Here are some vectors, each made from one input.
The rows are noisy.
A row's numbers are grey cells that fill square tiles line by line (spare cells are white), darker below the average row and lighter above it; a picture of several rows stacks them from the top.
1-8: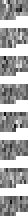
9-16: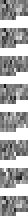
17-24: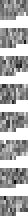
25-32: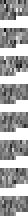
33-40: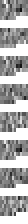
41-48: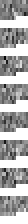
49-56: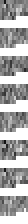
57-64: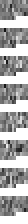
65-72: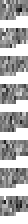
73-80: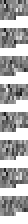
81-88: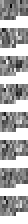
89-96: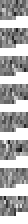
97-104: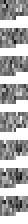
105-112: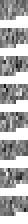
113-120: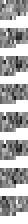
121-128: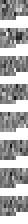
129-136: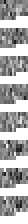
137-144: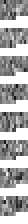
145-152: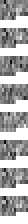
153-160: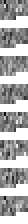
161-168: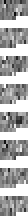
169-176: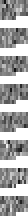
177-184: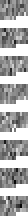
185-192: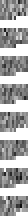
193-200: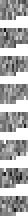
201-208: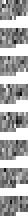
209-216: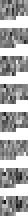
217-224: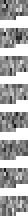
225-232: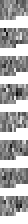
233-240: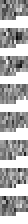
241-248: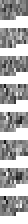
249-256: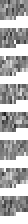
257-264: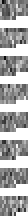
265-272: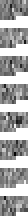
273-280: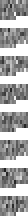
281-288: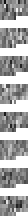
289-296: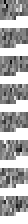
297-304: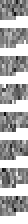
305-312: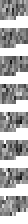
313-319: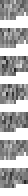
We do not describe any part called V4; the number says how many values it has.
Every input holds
a value of V4, together with either a point on a 9-point line, or a point on an 11-point line.
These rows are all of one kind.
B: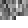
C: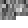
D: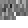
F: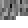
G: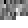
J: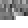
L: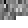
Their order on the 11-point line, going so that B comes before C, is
L, B, D, C, J, G, F.
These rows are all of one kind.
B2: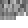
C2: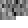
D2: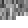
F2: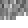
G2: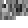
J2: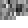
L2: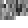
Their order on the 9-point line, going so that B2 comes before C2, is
J2, B2, F2, D2, L2, G2, C2.
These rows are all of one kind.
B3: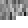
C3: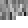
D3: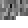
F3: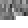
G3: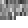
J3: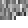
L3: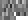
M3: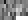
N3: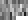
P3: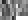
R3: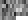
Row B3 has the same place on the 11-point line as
C3, F3, M3 and N3.
